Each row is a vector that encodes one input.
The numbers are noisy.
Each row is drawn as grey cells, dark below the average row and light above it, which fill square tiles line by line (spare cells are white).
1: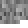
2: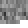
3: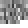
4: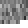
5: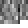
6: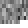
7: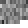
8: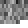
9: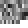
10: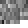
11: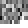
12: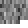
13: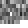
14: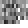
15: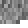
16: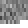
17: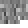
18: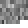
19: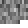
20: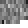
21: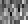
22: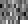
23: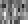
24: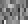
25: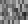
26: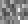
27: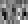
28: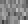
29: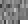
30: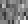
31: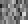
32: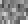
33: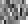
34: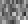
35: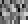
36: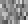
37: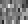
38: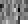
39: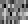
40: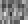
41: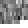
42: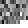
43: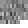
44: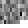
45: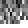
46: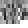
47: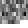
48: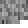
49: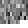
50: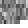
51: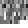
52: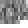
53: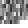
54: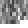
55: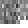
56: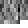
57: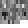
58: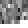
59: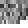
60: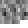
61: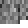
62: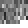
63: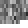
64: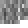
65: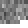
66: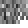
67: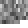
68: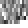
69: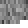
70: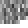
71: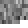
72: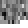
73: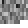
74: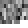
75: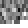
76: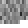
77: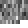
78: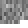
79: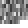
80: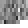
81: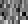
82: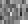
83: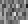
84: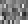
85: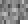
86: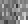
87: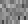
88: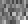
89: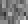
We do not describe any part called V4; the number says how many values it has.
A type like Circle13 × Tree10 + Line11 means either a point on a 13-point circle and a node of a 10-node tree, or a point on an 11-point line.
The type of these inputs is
List2(Line8) × V4.
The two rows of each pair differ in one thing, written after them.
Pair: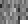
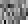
the place on the 8-point line in item 1 of the list
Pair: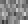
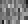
the place on the 8-point line in item 1 of the list
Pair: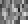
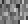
the place on the 8-point line in item 1 of the list
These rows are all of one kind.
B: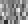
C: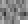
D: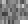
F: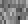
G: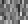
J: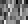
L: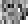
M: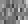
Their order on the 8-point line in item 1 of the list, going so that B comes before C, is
F, M, D, G, J, B, C, L.
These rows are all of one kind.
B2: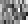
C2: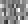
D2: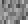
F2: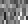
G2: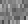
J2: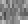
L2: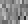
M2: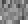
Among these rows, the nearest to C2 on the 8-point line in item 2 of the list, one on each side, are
G2 and M2.
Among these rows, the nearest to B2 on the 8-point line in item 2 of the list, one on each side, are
D2 and G2.
